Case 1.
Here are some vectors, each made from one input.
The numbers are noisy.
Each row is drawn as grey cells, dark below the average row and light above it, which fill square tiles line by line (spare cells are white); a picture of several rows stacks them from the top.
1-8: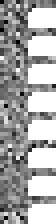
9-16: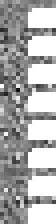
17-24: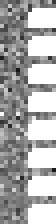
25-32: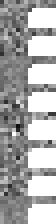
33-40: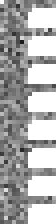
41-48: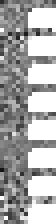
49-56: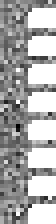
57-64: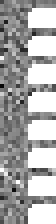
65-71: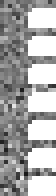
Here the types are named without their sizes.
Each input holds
a true/false value, together with either a fixed value, or a node of a tree.
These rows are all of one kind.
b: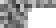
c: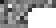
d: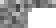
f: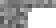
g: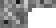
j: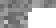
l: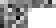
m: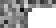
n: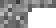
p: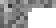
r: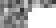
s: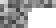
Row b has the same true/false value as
j and r.
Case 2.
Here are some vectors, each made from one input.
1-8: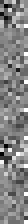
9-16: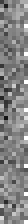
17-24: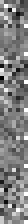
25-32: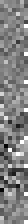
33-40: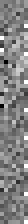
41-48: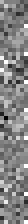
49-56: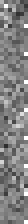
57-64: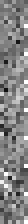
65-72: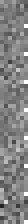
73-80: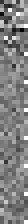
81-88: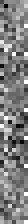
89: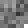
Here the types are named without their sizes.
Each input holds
a list of points on a line.
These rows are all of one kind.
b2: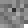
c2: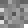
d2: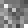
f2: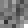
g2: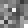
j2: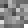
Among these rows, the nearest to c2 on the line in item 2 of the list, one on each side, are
f2 and g2.
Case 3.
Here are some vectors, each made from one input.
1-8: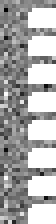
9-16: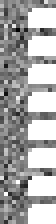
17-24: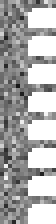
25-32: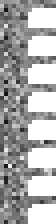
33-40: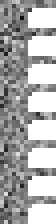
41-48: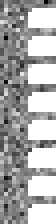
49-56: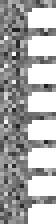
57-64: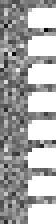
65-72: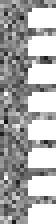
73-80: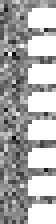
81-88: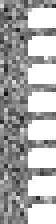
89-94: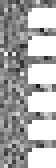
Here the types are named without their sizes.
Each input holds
a node of a tree and a true/false value.
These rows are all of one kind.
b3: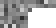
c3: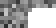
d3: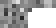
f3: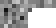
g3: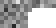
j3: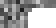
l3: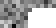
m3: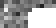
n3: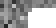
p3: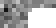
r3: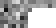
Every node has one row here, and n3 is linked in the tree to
f3 and p3.
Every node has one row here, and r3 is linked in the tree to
c3.
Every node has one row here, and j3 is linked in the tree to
c3.
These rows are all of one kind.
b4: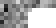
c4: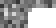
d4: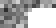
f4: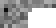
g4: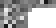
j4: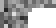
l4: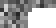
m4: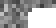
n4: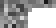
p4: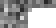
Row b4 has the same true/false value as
d4, f4 and j4.
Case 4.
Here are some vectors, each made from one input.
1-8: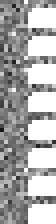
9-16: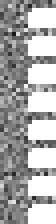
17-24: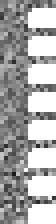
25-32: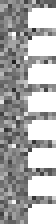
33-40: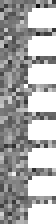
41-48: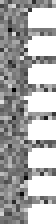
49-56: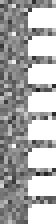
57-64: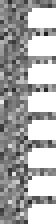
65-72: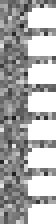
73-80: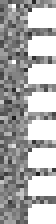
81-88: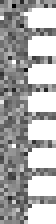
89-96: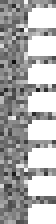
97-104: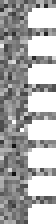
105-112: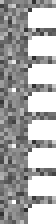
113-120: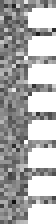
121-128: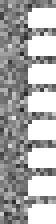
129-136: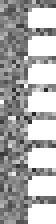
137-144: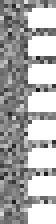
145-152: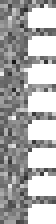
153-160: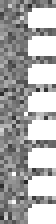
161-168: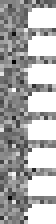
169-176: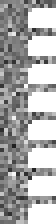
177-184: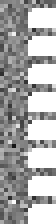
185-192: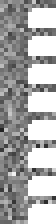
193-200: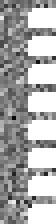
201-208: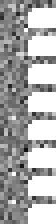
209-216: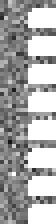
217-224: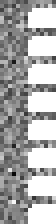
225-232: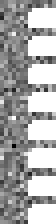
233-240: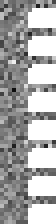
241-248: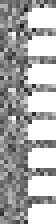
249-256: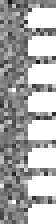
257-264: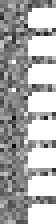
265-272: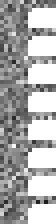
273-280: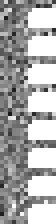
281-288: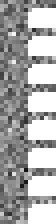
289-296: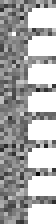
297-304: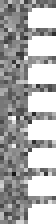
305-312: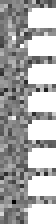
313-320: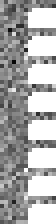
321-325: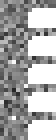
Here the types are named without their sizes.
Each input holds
either a node of a tree, or three true/false values.
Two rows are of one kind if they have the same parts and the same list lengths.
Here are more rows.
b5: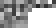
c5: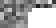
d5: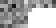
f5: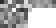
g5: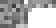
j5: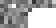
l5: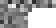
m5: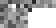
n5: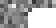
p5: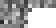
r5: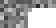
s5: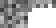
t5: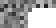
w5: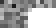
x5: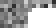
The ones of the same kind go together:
b5, c5, d5, f5, g5, r5, s5, t5, w5, x5
j5, l5, m5, n5, p5

